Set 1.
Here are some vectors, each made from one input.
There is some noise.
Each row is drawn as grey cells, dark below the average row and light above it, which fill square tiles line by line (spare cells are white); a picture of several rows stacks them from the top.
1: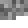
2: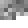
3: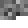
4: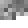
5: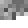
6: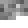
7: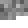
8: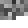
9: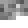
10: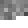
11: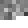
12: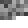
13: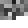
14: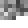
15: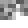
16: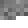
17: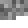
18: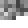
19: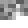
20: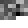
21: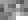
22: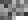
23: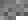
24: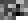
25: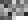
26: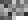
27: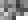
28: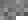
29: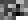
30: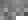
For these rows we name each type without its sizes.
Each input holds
a point on a line.
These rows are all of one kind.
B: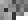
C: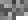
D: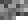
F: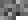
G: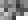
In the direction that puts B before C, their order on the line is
G, B, C, F, D.
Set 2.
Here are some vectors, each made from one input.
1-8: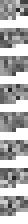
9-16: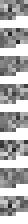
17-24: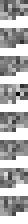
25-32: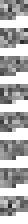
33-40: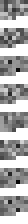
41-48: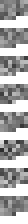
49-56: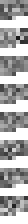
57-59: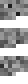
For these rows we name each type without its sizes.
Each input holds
a point on a line.
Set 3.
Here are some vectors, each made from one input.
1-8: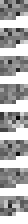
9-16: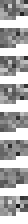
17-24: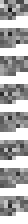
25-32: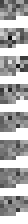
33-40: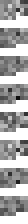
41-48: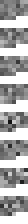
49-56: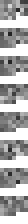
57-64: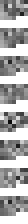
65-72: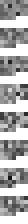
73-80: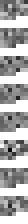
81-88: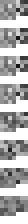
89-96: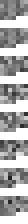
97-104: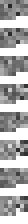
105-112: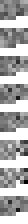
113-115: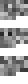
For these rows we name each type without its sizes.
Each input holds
a point on a line.
